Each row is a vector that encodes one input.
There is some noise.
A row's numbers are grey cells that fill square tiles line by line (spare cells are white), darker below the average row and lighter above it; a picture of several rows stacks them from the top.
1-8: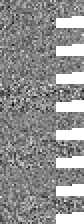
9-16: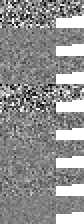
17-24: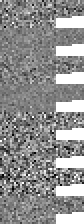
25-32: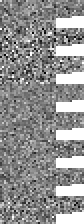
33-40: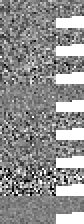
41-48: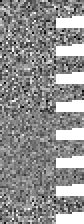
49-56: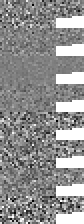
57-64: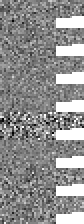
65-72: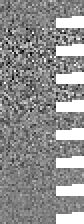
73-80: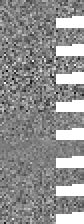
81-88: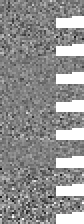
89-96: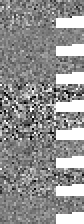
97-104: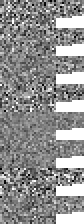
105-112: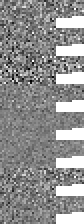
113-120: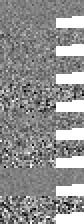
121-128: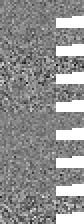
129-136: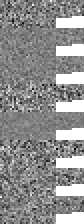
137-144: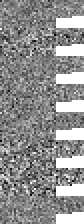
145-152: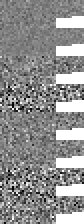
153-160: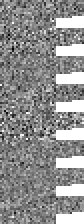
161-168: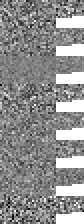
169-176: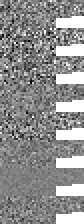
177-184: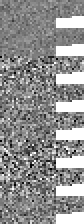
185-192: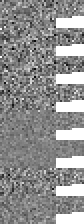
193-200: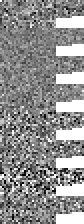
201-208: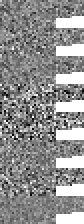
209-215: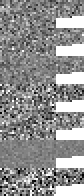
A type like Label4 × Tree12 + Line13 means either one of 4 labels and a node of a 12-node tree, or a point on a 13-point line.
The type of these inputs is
List2(Bool × (Label4 + Line5)).
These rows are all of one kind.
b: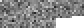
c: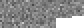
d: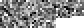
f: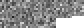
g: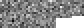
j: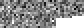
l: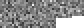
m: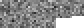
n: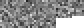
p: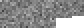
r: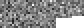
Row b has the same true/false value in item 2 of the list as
d, l, m and p.
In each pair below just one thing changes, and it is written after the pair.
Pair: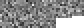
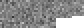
the place on the 5-point line in item 1 of the list
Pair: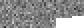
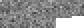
the place on the 5-point line in item 1 of the list
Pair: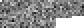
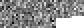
the true/false value in item 1 of the list
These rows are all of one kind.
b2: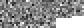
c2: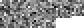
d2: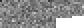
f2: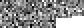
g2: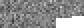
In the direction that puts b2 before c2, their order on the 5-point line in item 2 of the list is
f2, b2, d2, g2, c2.
